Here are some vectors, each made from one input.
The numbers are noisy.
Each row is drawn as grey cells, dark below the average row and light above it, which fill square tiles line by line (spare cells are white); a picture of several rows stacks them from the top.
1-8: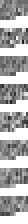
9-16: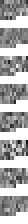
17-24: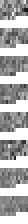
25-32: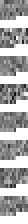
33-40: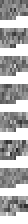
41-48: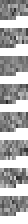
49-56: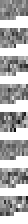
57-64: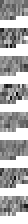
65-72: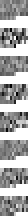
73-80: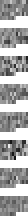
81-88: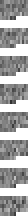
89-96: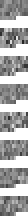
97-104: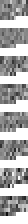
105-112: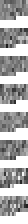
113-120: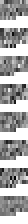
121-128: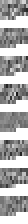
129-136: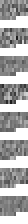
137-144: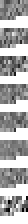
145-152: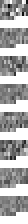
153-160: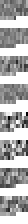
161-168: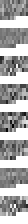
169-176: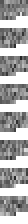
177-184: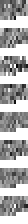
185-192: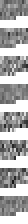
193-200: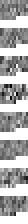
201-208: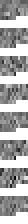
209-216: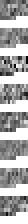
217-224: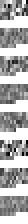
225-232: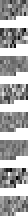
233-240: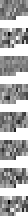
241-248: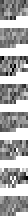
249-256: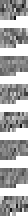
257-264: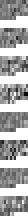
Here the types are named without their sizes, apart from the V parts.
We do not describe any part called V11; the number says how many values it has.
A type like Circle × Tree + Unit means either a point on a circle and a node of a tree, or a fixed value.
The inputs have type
Bool × (Line × Line + List(V11)).
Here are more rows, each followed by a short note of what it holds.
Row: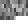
a true/false value, together with a list of two items
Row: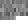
a true/false value, together with a list of one item
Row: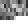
a true/false value, together with a list of two items
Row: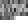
a true/false value, together with a list of one item
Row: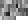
a true/false value, together with the empty list
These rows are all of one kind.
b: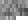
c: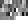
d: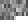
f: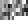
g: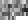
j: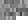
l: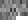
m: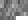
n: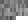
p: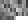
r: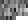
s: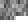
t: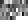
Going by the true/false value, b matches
c, j and l.
